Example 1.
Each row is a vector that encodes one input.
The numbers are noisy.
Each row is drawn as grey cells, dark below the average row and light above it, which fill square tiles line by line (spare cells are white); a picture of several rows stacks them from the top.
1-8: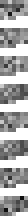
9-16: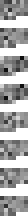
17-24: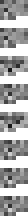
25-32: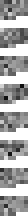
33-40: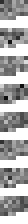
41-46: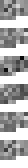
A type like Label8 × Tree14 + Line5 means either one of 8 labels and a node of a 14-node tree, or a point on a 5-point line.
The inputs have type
Line9.
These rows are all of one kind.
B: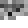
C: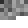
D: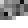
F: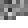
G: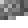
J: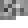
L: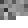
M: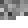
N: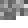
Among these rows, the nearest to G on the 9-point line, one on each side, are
D and F.
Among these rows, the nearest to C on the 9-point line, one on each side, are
F and N.
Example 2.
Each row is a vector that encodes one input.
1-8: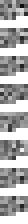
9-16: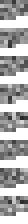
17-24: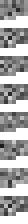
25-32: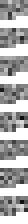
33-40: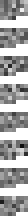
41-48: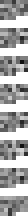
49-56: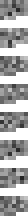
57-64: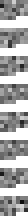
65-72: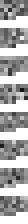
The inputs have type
Line14.
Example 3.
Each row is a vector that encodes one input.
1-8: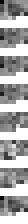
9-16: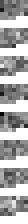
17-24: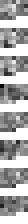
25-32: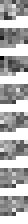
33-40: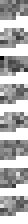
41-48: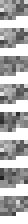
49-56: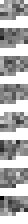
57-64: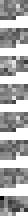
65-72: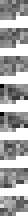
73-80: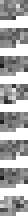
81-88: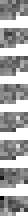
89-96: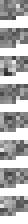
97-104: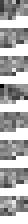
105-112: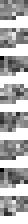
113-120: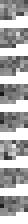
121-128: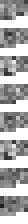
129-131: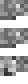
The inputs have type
Line13.
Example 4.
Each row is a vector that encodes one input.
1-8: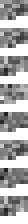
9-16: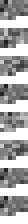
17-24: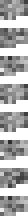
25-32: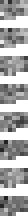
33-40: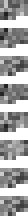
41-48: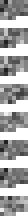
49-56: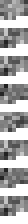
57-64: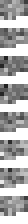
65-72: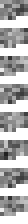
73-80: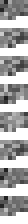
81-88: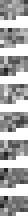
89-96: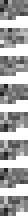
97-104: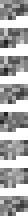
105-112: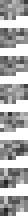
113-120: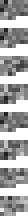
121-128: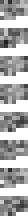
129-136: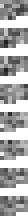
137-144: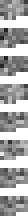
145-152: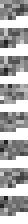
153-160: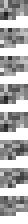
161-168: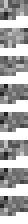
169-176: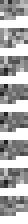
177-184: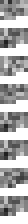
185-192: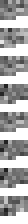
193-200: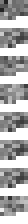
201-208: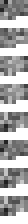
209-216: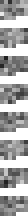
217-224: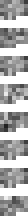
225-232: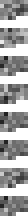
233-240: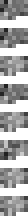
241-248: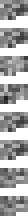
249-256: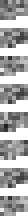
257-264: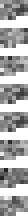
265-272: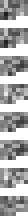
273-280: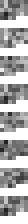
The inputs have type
Label8.
